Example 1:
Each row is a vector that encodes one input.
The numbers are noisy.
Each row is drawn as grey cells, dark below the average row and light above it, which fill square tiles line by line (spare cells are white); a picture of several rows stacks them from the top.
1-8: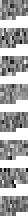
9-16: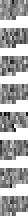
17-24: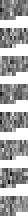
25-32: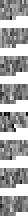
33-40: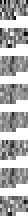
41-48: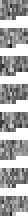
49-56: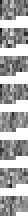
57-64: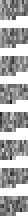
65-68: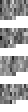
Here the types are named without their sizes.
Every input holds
either a point on a circle, or a fixed value.
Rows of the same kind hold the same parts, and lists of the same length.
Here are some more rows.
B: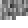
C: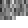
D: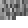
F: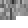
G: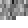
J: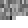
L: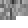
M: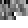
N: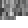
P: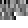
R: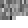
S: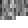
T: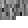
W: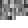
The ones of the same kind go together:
B, C, D, F, G, J, L, N, R, S, T, W
M, P

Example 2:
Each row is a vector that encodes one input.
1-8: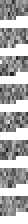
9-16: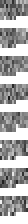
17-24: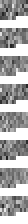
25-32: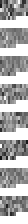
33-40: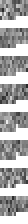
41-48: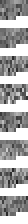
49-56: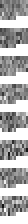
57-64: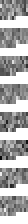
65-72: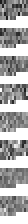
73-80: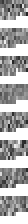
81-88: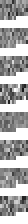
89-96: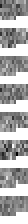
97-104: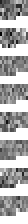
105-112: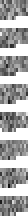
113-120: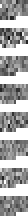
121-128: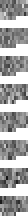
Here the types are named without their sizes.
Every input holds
either a fixed value, or a point on each of two lines.
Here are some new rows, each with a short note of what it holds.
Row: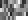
a fixed value
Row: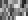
a fixed value
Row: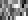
a fixed value
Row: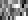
a fixed value
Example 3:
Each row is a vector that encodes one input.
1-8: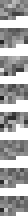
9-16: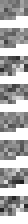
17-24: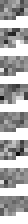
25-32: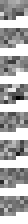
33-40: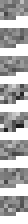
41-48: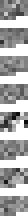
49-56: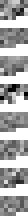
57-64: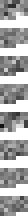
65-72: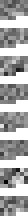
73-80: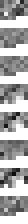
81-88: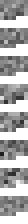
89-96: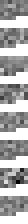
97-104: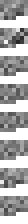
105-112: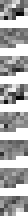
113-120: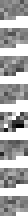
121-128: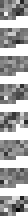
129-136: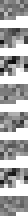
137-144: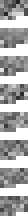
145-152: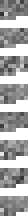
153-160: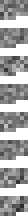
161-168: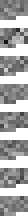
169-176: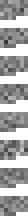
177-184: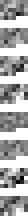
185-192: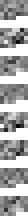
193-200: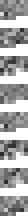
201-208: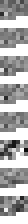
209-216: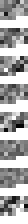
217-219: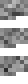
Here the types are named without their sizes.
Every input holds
four true/false values.
